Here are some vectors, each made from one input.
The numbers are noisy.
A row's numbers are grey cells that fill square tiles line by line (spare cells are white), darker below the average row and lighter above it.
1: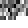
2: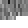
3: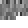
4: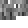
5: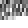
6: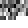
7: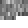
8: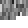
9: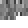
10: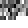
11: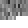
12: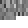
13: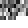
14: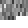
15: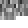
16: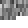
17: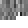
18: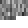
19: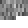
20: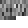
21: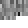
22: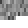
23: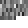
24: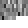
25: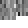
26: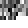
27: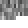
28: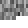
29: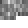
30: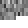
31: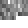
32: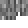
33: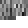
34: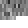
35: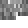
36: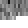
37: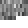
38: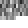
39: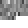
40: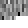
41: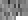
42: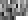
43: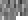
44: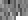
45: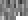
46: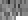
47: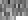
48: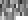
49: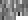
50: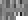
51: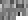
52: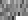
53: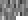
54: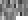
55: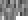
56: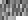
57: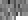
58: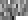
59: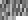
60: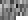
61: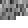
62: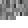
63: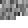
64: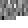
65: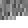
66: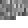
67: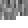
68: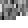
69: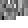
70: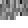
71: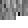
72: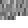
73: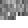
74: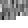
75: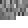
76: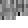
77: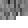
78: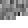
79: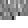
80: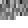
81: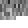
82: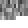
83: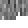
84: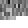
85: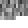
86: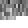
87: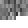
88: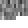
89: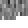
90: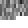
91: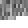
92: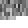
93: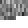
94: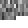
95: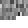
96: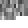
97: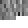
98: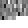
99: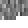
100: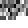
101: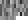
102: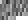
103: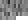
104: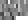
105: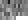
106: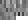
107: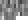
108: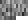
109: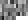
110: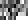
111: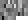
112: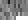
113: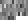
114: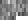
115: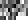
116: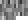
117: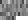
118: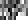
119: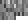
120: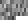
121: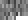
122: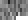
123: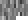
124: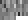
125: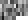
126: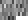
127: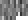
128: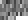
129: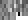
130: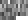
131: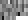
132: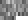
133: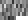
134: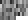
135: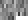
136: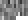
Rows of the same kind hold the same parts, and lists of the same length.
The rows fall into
3 kinds.
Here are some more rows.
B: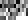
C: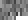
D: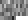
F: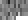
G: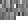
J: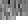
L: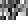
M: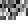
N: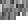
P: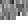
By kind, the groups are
B, L, M
C, F, J
D, G, N, P

